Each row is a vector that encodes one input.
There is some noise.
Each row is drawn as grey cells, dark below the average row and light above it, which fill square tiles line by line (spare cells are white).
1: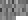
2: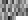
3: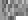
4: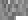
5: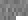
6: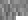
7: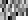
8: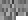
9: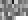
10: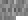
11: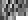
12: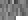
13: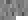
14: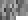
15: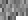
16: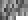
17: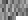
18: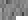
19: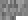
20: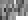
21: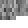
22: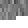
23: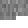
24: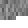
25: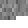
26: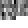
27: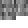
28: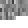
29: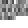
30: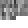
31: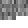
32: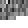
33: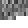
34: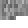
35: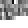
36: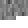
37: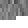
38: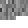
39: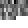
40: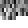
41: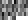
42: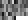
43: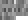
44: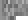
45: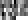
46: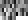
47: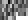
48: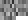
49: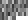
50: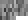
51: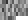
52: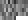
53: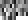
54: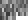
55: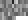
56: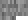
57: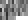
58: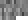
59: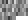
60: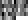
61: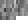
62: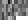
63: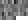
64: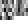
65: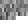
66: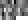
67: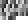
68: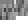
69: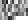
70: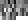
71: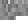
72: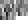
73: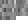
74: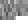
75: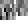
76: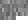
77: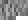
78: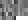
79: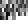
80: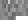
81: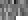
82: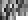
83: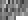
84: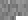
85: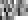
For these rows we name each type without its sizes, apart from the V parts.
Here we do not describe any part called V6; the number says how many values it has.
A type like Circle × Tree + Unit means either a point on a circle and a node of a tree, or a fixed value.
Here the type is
Bool × (Line + V6).
